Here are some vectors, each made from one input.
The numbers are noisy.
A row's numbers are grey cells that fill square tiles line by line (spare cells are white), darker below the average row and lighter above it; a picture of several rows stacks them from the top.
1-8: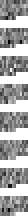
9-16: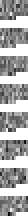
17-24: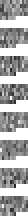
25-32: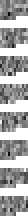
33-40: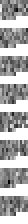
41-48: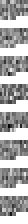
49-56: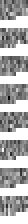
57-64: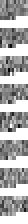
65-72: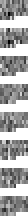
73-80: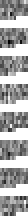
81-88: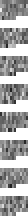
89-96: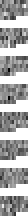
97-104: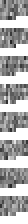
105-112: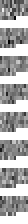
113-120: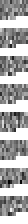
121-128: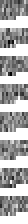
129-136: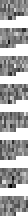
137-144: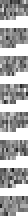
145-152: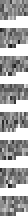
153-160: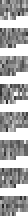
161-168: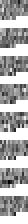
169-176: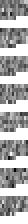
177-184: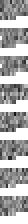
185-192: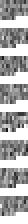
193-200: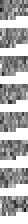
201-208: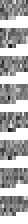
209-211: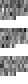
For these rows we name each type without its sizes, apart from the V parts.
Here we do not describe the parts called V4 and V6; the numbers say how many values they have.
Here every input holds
either a label, or a node of a tree and a value of V4, or a true/false value and a value of V6.
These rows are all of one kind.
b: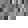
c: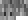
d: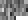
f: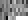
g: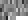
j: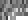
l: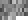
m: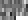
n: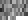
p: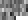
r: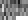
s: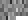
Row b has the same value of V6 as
c, g, j and n.
